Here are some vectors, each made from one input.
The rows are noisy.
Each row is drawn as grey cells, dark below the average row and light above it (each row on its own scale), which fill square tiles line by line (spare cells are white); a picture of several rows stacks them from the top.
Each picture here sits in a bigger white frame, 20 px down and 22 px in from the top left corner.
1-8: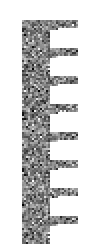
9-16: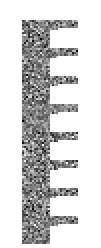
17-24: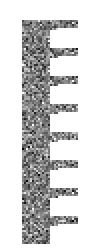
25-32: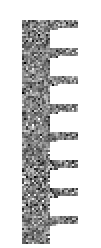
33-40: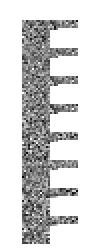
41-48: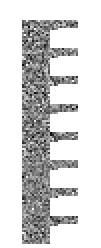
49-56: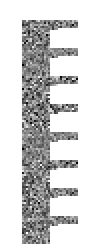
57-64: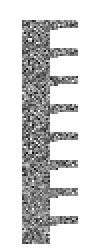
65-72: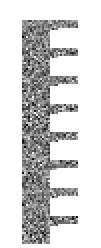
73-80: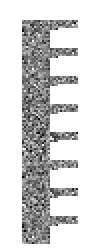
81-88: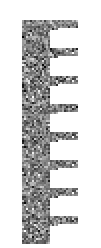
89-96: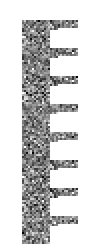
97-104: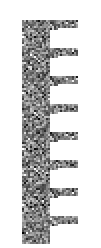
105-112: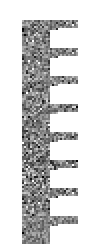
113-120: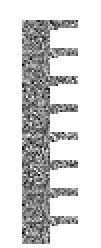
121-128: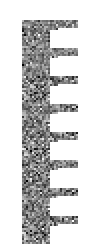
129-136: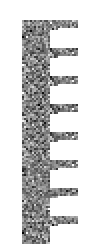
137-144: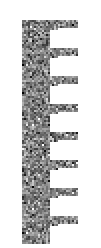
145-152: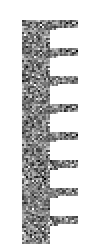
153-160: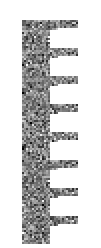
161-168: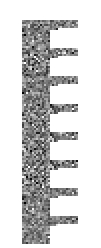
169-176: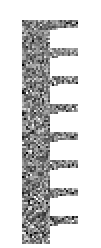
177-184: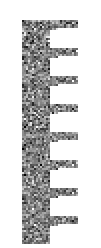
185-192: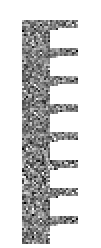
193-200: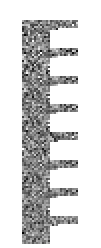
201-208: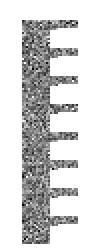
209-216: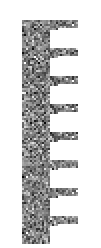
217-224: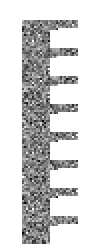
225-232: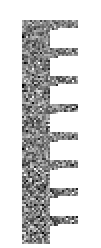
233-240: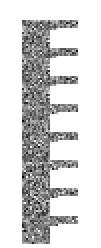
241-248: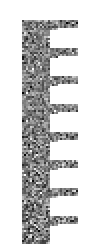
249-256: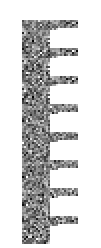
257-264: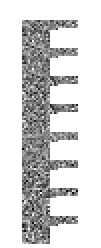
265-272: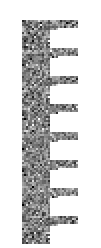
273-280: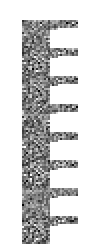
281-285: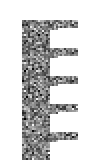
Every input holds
a point on a 5-point line.
